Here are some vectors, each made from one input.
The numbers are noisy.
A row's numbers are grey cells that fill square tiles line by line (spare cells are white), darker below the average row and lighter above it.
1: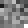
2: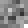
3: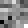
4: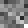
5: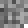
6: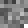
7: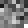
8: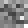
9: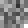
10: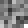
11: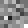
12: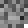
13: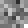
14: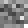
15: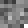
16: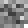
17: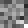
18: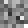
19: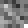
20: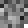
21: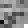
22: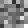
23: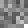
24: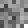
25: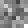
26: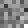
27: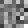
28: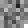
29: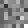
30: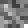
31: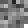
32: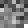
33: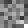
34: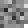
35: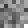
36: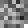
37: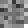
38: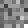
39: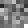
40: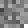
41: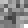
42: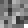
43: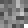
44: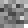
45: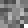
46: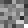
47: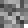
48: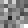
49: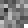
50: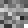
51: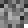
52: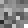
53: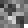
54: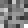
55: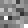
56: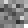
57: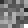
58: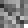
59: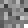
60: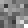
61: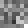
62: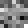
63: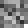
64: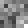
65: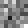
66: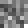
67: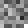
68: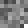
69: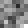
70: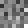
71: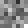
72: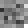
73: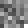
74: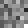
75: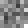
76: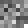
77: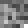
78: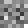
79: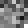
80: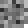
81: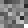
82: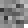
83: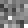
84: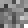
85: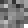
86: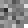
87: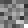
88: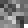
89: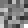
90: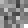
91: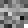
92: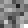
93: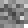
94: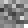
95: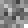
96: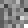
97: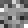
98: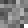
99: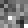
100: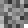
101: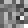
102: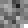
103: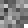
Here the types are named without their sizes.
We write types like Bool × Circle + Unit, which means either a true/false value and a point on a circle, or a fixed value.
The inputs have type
Bool × Circle × Label.
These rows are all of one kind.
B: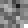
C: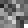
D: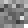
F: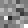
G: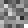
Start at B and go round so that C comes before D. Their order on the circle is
B, G, C, F, D.
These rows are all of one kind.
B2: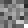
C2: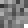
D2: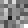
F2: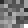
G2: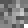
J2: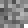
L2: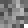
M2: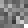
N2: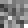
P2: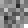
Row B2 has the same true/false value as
C2, D2, M2 and P2.
